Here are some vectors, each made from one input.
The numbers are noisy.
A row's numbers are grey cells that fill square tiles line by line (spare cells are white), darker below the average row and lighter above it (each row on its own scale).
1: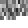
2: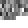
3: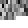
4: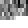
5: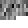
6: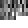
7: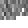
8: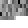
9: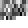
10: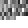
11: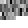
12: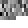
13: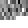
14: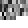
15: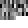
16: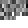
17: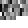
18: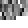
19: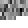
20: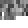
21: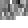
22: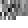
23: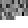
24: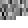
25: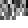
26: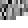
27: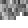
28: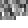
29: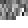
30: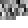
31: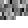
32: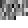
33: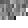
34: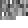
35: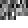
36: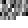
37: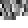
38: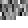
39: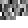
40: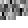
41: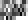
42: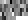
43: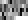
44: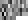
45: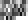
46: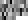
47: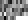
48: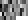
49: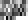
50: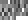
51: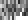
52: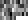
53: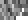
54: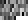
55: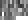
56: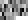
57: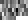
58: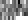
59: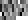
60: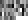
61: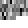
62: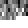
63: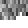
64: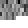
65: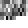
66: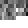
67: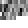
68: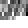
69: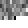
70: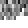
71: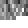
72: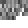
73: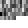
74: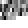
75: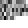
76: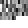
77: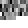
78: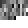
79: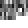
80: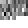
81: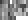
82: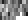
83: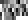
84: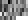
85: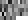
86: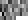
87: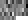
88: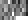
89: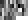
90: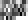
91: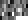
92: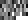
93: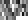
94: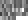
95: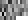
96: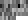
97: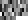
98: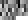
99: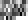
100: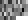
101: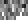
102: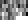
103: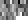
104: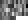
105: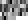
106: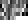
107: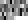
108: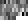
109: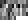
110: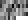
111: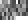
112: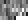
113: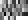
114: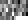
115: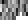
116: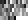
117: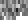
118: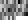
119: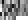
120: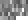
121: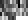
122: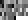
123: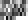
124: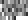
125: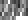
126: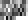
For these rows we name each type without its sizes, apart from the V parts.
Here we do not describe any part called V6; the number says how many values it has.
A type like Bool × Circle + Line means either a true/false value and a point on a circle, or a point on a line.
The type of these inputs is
List(Line × V6).
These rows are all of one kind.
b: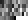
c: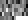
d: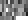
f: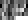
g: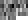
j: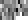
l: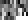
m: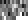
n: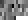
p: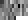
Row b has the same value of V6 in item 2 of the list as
f, j and m.
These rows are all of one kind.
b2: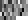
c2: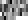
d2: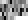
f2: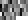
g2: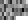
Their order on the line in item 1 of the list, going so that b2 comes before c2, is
b2, f2, c2, d2, g2.
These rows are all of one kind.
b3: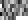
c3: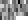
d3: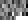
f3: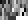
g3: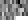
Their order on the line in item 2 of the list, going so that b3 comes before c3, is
b3, f3, g3, d3, c3.
